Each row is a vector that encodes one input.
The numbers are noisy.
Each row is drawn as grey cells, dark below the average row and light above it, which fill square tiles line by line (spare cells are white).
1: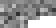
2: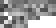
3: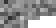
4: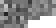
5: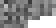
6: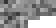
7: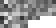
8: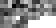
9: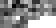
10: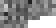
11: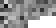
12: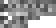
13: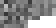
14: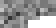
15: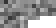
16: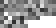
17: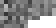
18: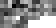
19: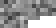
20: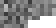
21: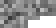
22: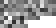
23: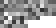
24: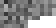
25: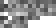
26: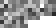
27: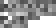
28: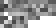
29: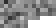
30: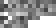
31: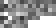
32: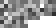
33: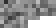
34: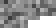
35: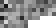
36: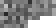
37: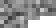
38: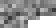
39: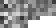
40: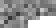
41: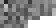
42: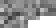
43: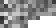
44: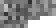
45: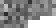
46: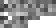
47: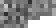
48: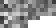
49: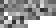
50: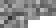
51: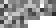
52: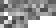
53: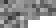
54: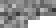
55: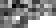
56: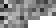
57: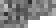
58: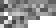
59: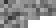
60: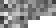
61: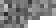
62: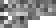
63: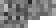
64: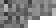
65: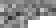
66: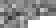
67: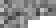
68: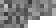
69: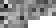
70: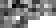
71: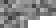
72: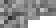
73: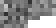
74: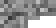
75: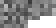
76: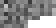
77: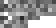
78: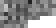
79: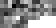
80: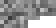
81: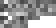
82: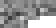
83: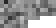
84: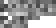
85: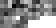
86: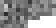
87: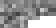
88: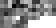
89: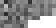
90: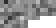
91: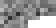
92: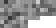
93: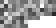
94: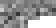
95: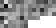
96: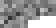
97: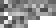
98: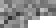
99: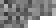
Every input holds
either a point on a 6-point line, or a list of up to two points on a 4-point line.
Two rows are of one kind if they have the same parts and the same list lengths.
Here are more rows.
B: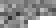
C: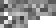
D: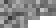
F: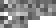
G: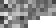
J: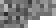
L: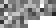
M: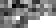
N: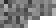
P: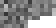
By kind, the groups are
B, D
C, F, G, L
J, N, P
M

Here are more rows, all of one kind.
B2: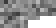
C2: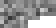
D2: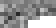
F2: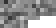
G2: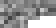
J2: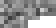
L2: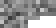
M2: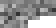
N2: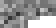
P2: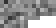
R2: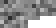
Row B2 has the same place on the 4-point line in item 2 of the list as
D2, F2, G2 and R2.
